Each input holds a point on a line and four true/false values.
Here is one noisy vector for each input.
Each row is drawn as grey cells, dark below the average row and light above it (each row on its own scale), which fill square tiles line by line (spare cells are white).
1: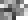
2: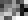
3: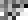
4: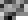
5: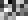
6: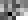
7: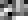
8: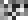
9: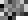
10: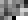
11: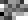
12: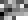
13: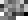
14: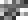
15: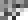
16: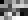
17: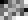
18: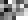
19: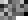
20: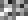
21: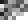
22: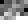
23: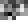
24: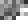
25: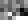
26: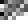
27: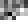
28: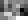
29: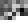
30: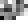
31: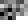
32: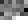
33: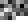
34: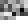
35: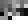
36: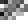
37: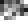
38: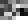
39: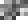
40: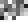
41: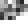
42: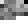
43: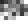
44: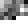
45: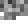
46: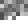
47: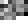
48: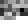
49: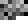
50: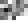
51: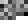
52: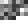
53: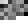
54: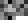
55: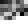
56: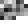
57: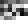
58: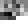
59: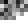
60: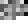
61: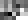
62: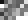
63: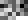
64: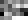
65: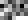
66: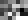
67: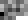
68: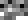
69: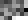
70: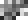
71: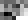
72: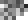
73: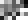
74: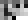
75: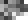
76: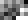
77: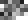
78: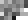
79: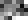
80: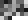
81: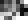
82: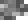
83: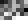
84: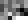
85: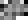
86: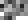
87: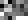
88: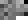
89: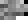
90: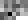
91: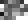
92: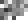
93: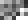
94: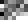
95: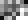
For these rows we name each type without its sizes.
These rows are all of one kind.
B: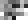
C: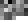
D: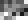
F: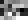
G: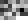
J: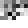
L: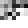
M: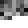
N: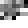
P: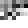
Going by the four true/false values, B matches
J, L and P.
